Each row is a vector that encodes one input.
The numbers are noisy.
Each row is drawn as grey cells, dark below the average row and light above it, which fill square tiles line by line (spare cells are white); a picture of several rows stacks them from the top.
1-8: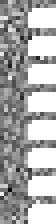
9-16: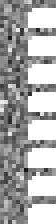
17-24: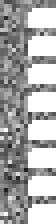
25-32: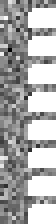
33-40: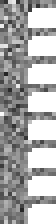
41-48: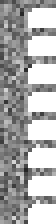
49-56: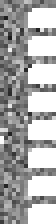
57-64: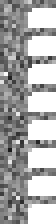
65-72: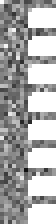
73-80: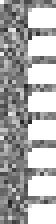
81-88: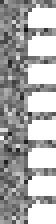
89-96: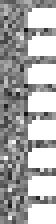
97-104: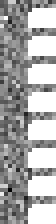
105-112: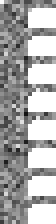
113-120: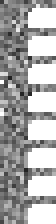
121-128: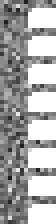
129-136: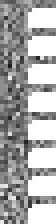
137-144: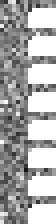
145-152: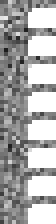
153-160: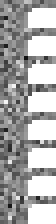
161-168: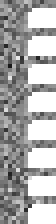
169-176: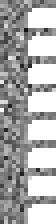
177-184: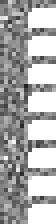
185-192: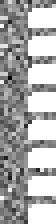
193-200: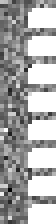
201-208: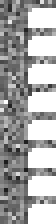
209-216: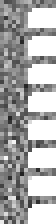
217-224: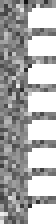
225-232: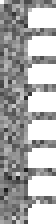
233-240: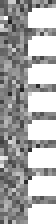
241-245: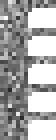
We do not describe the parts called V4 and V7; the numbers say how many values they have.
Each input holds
either a point on a 9-point circle and a true/false value, or a point on an 8-point line and a value of V4, or a value of V7.
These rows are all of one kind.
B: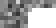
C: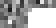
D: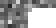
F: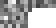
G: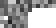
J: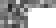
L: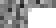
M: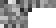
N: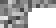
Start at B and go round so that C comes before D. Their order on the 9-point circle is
B, J, N, L, F, C, M, D, G.
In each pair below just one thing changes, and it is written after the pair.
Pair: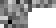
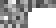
the place on the 9-point circle
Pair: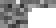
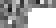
the place on the 9-point circle
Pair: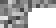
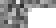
the true/false value
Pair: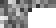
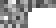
the place on the 9-point circle
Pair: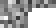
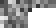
the place on the 9-point circle
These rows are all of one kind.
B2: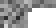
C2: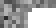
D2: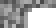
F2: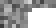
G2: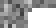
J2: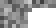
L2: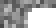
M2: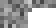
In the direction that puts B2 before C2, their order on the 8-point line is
G2, B2, M2, J2, D2, F2, C2, L2.
